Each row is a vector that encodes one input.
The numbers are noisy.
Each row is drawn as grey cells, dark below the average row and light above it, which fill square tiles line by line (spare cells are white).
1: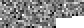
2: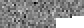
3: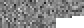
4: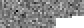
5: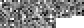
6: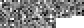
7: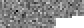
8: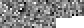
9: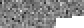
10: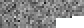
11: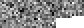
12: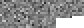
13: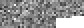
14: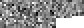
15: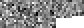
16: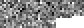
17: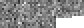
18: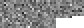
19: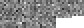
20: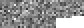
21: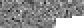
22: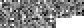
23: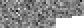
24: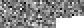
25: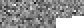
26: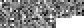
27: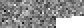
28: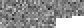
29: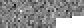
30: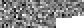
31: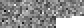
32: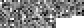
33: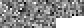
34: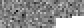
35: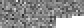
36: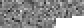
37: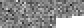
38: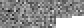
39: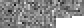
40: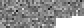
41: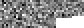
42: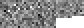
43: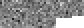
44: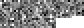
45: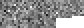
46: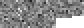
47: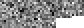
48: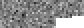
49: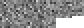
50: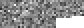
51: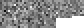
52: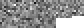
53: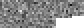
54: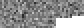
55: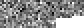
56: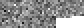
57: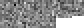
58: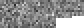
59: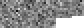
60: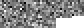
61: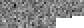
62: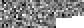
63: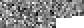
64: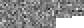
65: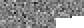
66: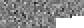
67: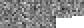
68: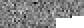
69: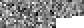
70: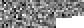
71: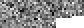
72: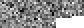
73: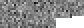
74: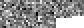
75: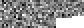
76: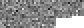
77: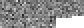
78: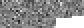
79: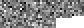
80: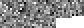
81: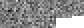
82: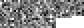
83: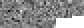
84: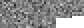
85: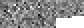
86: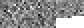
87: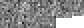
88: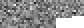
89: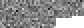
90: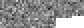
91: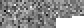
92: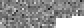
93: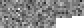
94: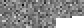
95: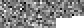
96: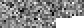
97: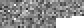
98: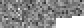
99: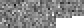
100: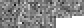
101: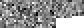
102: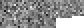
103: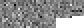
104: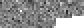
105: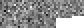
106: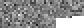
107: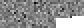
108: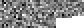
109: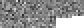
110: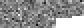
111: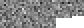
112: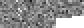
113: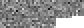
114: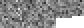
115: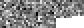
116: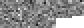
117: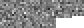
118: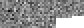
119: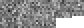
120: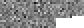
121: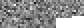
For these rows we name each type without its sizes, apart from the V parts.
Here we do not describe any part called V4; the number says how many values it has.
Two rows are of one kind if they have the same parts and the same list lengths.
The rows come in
5 kinds.
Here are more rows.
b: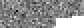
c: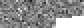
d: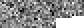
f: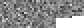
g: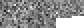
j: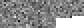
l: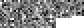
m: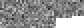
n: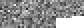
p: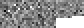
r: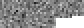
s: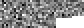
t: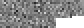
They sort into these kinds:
b, c, m, r
d, s
f, j, t
g, n, p
l

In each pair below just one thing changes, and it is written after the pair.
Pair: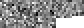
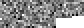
the value of V4
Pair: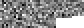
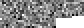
the true/false value
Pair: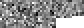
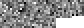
the value of V4
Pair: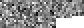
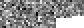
the true/false value
